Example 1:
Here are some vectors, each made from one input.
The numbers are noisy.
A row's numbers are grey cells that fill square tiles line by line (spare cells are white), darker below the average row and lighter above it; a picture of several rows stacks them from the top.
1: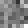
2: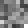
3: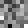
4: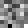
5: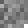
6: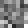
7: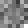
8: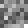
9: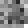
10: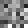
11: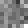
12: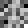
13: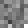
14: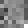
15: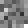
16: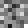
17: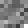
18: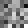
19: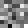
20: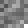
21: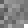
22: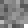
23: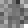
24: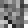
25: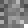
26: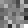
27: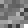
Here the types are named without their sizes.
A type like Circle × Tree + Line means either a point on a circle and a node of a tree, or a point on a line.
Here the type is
Line.
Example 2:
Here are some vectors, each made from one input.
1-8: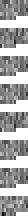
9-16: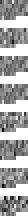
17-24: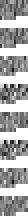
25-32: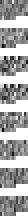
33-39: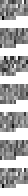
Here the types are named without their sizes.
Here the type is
Circle + Unit.
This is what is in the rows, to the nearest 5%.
About 85% of them hold a point on a circle. The rest hold a fixed value.
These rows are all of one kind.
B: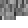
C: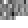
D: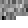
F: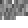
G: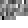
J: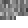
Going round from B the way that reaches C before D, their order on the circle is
B, F, C, G, D, J.
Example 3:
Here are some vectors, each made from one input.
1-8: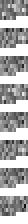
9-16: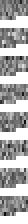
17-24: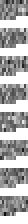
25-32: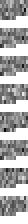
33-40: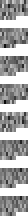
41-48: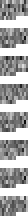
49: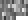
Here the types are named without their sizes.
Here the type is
Circle.
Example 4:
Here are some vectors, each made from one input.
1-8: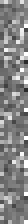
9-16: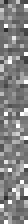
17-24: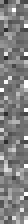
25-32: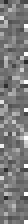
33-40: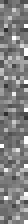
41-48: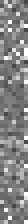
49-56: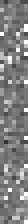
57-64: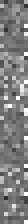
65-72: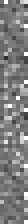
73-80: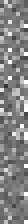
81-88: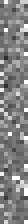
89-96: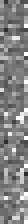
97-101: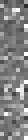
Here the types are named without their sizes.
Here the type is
Bool × Bool × Bool.
